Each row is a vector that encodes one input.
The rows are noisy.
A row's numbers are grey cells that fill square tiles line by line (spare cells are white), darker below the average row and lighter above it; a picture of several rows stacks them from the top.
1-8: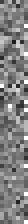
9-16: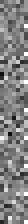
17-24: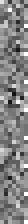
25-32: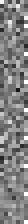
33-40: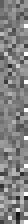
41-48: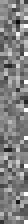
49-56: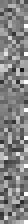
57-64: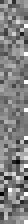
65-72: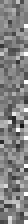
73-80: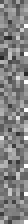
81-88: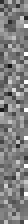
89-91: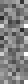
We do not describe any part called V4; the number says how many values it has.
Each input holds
a true/false value, together with either a point on a 5-point line, or a value of V4.
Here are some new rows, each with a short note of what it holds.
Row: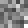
a true/false value and a value of V4
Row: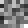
a true/false value and a value of V4
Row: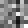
a true/false value and a value of V4
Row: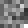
a point on a 5-point line and a true/false value
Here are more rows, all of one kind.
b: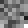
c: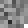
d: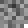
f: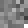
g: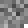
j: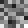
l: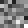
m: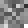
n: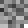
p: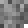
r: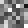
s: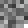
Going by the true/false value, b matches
c, f and p.
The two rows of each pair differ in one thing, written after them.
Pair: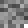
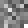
the place on the 5-point line
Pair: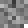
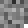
the true/false value
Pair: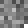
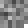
the place on the 5-point line
